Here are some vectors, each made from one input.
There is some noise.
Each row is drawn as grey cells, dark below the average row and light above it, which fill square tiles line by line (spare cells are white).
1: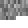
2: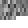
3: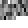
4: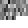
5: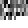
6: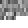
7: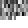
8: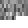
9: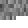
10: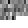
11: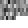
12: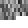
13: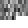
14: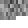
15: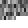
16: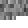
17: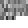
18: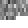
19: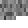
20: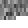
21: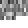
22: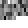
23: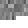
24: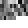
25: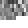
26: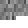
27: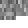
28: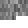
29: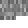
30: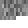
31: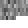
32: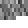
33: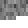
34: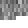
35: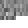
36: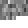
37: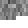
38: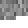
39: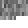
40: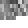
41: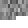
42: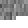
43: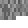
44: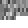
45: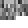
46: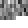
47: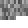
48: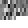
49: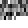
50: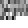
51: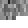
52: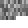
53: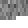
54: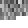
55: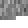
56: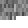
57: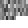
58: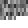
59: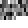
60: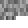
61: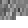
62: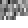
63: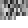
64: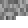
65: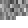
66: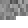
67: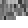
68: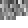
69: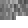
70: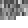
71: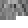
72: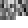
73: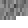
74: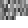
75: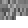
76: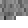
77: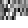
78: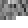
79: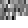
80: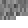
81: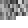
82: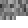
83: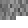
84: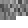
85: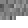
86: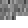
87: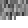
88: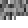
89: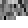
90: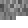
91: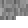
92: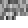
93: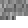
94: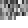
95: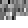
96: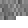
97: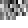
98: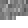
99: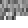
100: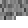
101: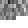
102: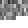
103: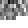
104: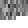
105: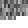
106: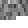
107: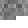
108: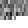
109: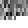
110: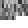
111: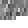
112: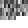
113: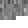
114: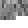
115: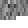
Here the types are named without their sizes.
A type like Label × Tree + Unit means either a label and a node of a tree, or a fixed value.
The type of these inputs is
(Bool × (Circle + Unit) + Line × Line) × Circle.
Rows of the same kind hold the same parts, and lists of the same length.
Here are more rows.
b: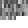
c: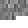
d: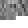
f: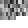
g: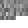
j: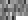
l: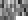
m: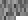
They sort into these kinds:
b, d, g
c, f
j, l, m

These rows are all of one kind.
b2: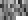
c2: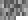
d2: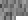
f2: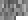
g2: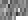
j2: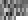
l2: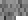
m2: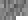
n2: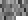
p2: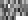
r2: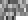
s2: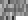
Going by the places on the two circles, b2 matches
d2 and p2.
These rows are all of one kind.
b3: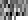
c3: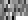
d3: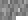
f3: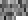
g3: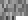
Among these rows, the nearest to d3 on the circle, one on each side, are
b3 and g3.
